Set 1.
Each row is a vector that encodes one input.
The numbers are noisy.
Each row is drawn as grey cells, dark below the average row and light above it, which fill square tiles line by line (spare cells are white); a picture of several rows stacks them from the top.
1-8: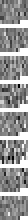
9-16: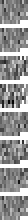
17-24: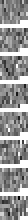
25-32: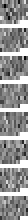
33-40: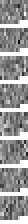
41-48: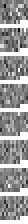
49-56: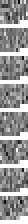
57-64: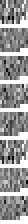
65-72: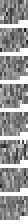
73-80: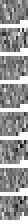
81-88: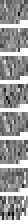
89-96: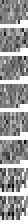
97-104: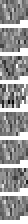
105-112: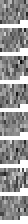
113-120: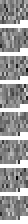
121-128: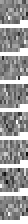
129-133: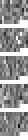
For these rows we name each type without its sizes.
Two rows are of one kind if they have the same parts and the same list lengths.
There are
2 kinds of row.
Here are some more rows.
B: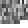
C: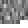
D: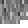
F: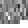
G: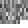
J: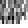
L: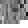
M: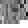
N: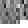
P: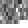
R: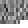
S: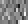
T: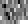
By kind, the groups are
B, C, D, F, G, L, M, N, P, R, S, T
J

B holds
a node of a tree and three true/false values.
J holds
a fixed value.
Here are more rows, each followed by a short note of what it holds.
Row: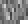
a node of a tree and three true/false values
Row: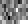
a node of a tree and three true/false values
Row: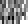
a fixed value
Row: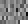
a node of a tree and three true/false values
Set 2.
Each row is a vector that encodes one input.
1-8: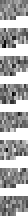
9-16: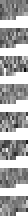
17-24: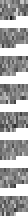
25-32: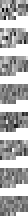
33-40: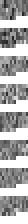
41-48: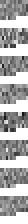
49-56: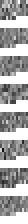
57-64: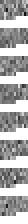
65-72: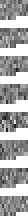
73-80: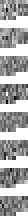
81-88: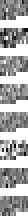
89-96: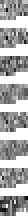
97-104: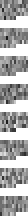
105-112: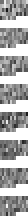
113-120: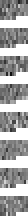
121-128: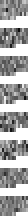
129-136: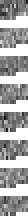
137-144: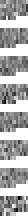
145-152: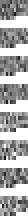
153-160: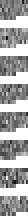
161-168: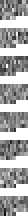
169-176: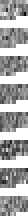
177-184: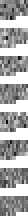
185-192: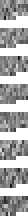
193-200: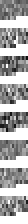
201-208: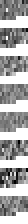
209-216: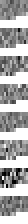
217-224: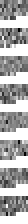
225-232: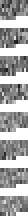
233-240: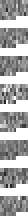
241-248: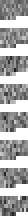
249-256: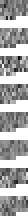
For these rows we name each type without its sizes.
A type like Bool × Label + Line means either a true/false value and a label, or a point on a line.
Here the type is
Circle × Line.
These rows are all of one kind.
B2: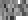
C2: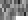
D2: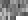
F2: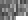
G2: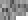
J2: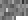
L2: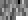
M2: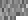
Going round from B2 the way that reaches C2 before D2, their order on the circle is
B2, L2, C2, G2, F2, J2, M2, D2.
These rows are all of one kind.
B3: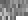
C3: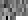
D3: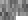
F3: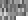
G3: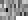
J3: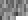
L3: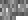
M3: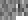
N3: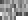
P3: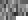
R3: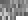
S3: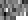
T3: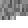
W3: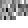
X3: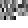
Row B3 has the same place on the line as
M3, N3, R3 and S3.
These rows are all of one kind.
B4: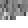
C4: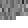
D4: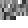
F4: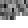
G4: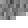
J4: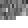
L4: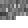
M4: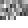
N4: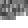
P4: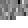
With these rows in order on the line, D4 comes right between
F4 and L4.
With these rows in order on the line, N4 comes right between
J4 and P4.
